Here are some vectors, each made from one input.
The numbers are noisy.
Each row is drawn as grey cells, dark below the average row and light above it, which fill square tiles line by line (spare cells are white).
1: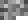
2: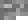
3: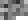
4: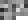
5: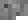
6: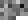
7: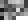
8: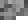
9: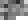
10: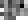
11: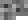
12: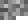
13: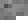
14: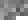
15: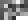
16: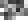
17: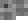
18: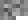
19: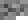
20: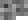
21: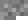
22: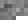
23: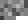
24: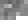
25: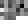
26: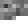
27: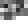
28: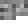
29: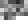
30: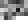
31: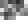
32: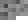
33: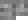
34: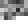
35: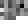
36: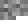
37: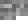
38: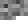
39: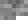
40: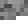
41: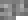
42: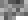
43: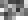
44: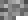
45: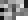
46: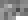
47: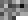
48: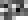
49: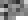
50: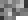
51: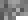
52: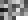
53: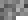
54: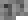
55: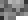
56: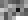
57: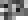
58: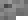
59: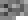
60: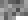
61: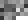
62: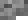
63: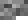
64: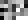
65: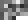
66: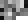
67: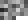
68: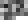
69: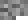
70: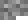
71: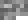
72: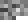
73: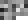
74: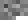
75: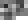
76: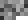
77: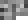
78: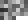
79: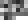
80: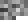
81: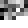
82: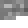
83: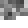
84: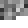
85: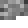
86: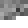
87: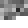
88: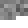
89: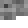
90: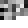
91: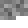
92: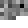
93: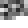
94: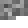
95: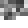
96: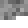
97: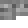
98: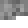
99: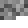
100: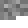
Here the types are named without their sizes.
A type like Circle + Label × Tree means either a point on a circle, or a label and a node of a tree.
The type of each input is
List(Bool × Line).
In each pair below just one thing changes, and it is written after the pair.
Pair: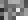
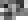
the place on the line in item 1 of the list
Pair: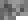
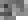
the true/false value in item 2 of the list
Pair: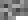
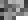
the true/false value in item 1 of the list
